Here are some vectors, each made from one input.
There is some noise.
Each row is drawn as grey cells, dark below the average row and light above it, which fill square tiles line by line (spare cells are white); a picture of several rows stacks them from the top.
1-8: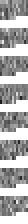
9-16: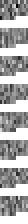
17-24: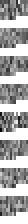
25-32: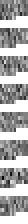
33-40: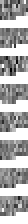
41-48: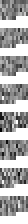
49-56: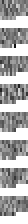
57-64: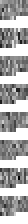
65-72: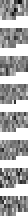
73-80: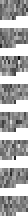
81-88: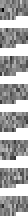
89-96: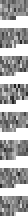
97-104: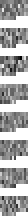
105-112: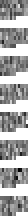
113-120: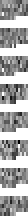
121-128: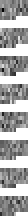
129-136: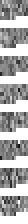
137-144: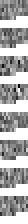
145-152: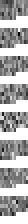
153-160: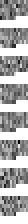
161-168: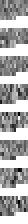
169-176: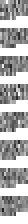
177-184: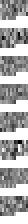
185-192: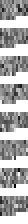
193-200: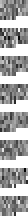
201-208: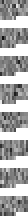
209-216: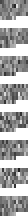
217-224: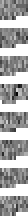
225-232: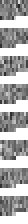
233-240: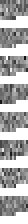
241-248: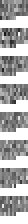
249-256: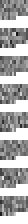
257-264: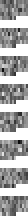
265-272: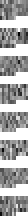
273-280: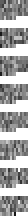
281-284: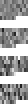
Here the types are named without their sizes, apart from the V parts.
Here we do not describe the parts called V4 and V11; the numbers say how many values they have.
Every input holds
a label, a true/false value and a value of V11, together with either a point on a line, or a value of V4.
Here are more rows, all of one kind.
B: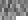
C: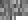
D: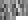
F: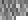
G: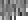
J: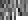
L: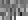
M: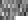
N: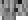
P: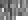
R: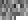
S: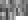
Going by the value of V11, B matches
D, J and S.
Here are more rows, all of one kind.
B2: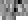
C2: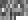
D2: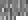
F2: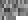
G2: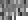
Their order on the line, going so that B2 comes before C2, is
B2, F2, D2, C2, G2.
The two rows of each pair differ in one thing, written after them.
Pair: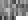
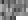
the true/false value
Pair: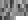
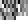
the true/false value
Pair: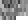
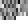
the label
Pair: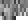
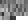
the value of V11
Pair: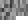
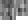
the true/false value
